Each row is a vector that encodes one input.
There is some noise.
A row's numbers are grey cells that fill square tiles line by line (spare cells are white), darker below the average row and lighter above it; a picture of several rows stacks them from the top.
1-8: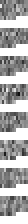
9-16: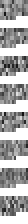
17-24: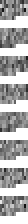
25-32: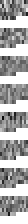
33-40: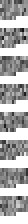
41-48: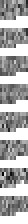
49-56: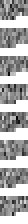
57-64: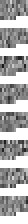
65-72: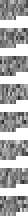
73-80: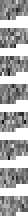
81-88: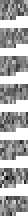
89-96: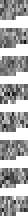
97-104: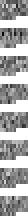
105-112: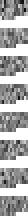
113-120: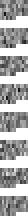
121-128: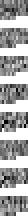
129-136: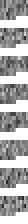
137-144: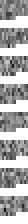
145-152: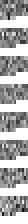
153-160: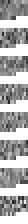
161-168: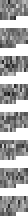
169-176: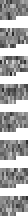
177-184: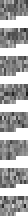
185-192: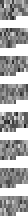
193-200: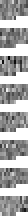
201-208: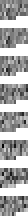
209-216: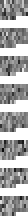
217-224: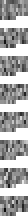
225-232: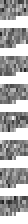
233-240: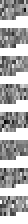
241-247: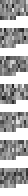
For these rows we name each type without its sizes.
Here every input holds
either a point on a circle and a true/false value, or a fixed value, or a node of a tree.
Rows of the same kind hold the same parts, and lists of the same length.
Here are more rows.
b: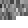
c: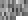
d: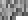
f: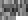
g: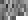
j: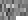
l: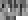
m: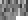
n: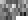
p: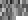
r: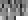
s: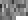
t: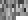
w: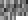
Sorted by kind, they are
b, j, n, p, s
c, d, f, g, m, t, w
l, r

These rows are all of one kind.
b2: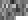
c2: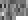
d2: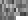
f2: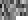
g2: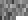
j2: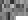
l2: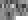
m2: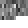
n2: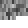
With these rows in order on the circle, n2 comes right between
g2 and j2.
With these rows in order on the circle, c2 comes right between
d2 and f2.
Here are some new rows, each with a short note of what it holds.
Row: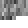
a point on a circle and a true/false value
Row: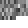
a node of a tree
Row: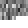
a point on a circle and a true/false value
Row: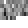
a node of a tree
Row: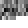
a node of a tree
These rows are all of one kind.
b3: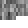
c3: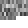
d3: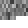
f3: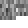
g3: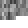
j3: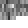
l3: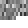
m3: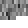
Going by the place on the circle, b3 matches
g3 and j3.
